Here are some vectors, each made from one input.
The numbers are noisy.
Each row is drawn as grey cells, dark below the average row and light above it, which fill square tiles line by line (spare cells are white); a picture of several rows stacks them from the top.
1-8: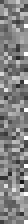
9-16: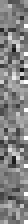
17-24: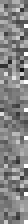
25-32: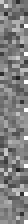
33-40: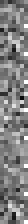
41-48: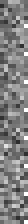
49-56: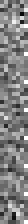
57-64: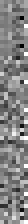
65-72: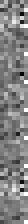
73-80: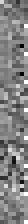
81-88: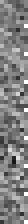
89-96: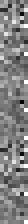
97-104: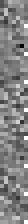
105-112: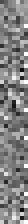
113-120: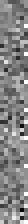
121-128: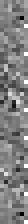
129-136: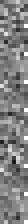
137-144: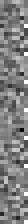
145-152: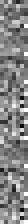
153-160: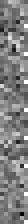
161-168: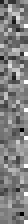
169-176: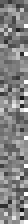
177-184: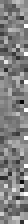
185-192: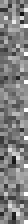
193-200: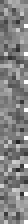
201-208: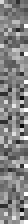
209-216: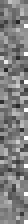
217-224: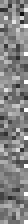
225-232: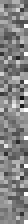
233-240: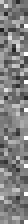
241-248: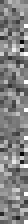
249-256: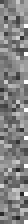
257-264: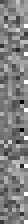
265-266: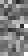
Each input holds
a true/false value, together with either a fixed value, or a node of a 14-node tree.
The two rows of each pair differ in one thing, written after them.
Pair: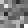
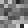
the node of the tree
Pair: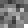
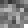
the true/false value
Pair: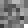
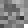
the true/false value
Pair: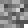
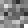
the node of the tree
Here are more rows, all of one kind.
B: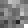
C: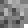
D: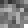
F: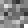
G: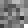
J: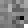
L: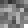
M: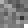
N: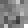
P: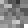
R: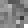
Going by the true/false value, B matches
G, M and N.
